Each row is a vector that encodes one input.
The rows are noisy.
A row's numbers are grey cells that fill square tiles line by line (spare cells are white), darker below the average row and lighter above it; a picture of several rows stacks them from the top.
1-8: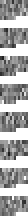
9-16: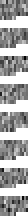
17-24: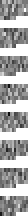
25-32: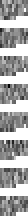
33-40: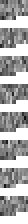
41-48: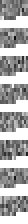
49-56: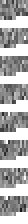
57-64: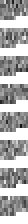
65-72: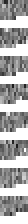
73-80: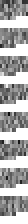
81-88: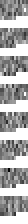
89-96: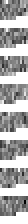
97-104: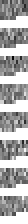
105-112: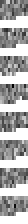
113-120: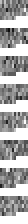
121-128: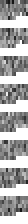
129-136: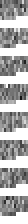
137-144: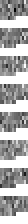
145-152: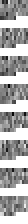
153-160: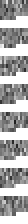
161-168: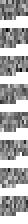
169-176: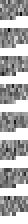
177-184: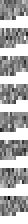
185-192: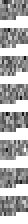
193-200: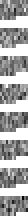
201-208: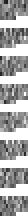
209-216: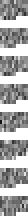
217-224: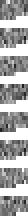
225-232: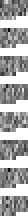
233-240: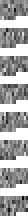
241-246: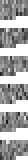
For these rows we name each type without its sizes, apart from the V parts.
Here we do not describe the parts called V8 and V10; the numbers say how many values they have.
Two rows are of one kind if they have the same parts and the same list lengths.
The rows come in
2 kinds.
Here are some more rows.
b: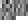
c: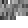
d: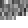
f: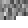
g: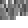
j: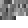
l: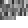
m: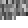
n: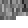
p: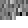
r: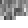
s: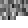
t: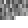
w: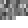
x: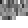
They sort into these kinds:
b, f, m, p, r, s, t, w, x
c, d, g, j, l, n

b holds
a value of V8 and a value of V10.
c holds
a point on a line and a node of a tree.
